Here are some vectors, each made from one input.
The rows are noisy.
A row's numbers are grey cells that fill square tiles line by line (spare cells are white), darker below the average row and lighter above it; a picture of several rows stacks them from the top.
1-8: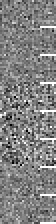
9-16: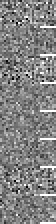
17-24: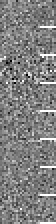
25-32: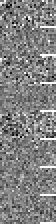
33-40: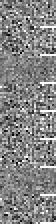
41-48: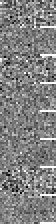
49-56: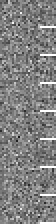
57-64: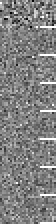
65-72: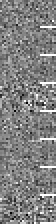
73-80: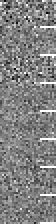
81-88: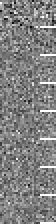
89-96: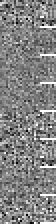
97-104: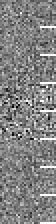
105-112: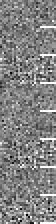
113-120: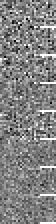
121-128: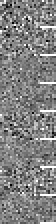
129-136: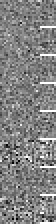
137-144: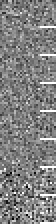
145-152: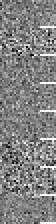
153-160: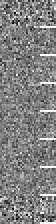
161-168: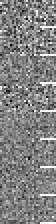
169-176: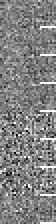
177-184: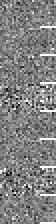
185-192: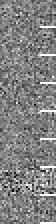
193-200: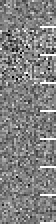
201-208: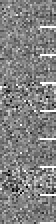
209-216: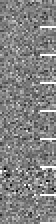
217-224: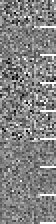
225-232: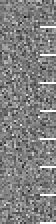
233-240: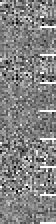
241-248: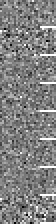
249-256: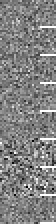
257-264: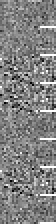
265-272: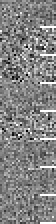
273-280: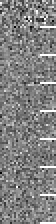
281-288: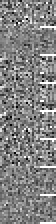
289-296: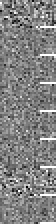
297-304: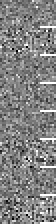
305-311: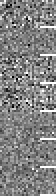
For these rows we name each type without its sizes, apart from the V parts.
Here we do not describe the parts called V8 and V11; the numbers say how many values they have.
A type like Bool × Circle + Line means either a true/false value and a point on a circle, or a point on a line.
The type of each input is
(Bool × V8 + Unit) × Circle + V11.
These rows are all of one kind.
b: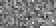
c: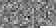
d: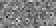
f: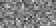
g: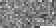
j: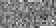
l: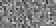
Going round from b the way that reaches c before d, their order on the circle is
b, c, g, j, d, f, l.
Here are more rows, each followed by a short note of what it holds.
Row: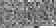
a point on a circle, a true/false value and a value of V8
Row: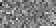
a point on a circle, a true/false value and a value of V8
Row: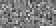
a point on a circle
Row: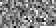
a value of V11
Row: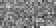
a point on a circle, a true/false value and a value of V8
